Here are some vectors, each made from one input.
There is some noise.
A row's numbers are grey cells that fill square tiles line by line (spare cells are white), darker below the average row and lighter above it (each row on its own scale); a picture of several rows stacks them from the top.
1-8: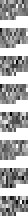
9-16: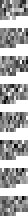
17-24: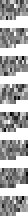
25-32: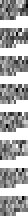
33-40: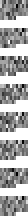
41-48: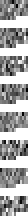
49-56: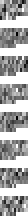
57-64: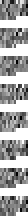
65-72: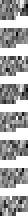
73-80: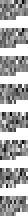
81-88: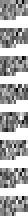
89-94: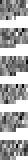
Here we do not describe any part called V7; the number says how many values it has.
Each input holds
a true/false value, together with either a point on a 6-point line, or a value of V7.
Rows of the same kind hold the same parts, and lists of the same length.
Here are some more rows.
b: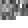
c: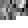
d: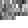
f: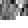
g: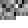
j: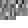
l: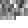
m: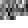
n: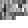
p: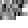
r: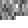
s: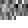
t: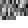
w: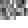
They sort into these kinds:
b, c, f, g, j, t
d, l, m, n, p, r, s, w

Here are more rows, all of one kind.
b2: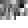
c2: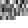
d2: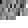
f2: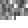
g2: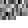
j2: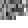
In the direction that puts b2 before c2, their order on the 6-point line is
d2, b2, f2, c2, j2, g2.
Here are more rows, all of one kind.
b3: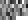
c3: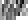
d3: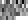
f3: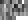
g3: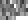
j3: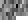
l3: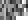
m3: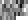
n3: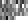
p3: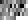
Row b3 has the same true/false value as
f3, j3 and l3.
